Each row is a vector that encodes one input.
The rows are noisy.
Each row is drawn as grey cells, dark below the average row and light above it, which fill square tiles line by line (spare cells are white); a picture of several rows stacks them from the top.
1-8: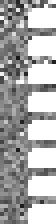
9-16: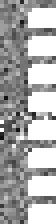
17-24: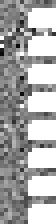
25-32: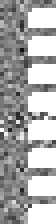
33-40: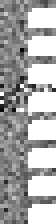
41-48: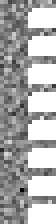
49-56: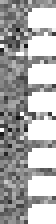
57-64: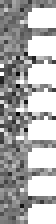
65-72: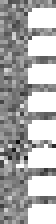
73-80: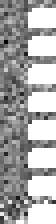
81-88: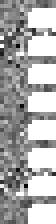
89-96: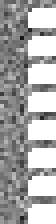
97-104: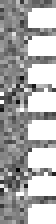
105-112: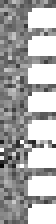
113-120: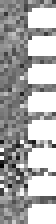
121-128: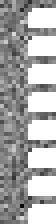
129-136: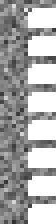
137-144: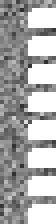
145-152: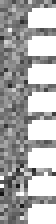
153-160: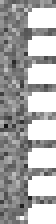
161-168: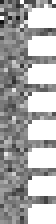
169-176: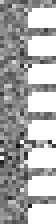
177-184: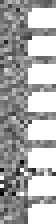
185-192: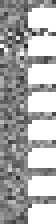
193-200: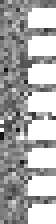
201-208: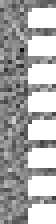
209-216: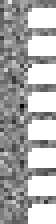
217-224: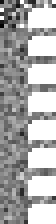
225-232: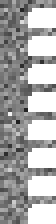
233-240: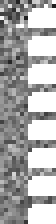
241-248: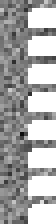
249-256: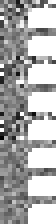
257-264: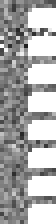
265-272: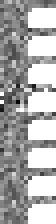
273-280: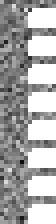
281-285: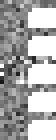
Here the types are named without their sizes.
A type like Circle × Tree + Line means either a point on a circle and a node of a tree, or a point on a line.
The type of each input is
(Bool × Bool × Bool + Tree) × Circle × Circle + Line.
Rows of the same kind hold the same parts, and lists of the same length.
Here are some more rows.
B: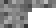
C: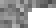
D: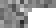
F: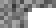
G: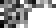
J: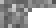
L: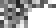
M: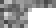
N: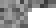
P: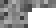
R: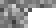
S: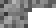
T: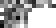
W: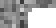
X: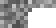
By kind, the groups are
B, J, P, R, S, X
C, D, F, M, N, W
G, L, T

